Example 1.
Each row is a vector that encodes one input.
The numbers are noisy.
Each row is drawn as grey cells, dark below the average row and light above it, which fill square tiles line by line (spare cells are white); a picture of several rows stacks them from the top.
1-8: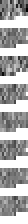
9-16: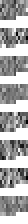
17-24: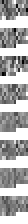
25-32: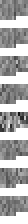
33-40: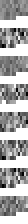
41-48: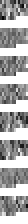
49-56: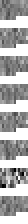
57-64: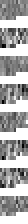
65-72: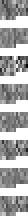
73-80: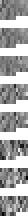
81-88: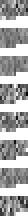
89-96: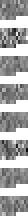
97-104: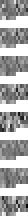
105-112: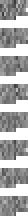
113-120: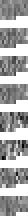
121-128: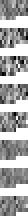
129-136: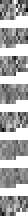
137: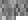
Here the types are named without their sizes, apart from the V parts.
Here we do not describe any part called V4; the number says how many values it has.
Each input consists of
either a point on a line and three true/false values, or a value of V4.
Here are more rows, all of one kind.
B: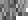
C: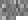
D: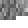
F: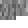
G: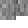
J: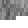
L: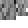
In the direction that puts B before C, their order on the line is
L, B, D, J, C, G, F.
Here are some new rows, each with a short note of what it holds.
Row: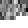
a value of V4
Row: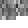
a point on a line and three true/false values
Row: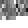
a point on a line and three true/false values
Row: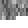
a point on a line and three true/false values
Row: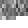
a point on a line and three true/false values
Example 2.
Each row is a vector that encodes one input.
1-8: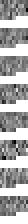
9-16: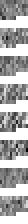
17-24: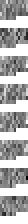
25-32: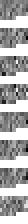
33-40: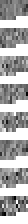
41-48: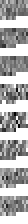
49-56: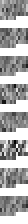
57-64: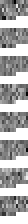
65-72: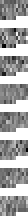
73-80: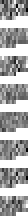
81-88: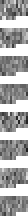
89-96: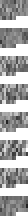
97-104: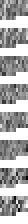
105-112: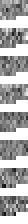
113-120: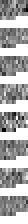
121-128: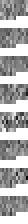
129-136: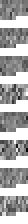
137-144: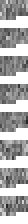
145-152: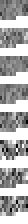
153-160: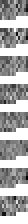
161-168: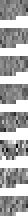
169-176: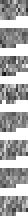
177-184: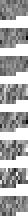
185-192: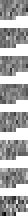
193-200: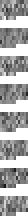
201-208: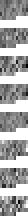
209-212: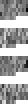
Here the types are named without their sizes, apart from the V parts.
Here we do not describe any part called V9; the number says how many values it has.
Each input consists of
either a point on a line, or three true/false values and a value of V9.
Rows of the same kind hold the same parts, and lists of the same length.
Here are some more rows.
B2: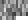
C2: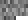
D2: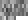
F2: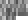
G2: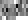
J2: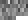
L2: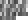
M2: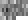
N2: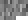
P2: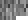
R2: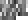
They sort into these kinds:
B2, D2, F2, G2, L2, M2, R2
C2, J2, N2, P2

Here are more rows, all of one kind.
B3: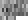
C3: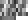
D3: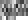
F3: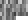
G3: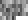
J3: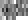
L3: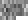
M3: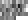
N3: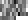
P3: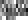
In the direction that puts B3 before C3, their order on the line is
G3, M3, L3, J3, B3, D3, N3, P3, F3, C3.
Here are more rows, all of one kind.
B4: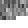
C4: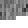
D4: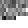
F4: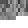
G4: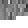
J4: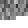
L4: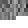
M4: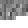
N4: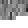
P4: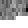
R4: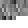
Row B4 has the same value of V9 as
C4, J4 and M4.
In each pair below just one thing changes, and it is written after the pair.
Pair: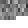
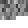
the value of V9
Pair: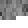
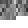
one of the three true/false values
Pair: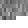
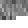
the value of V9
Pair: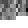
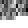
one of the three true/false values
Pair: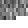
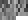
the value of V9
